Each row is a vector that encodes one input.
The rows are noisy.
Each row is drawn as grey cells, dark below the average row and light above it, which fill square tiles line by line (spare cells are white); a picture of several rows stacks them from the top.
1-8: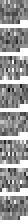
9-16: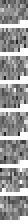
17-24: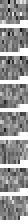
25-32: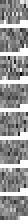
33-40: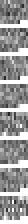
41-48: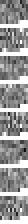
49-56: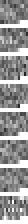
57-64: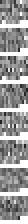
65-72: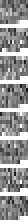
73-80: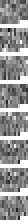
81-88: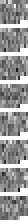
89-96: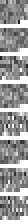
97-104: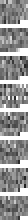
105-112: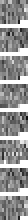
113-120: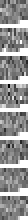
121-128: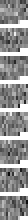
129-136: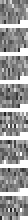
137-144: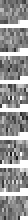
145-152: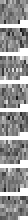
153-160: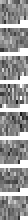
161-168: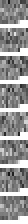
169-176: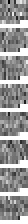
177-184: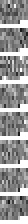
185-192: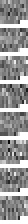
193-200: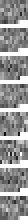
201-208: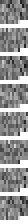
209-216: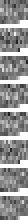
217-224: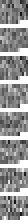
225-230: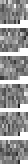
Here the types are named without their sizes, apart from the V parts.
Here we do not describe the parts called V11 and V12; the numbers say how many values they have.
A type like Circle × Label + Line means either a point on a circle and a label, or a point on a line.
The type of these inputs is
Bool × (Line + V12) + V11.
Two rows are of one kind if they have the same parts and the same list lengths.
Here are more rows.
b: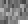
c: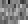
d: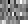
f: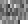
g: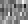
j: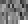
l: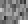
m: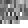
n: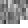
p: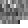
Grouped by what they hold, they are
b, c, l, n
d, g, m
f, j, p

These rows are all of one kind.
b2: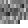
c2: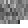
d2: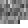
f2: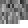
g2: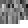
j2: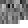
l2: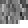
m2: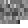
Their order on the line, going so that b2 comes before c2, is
l2, d2, b2, f2, j2, g2, m2, c2.
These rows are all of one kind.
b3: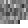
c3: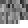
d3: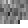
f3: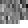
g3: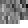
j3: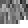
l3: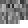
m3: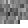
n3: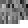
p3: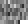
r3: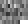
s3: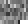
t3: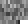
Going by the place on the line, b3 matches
c3, p3 and s3.
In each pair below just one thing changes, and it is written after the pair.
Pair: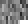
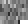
the true/false value
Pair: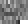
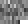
the place on the line
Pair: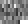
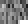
the true/false value
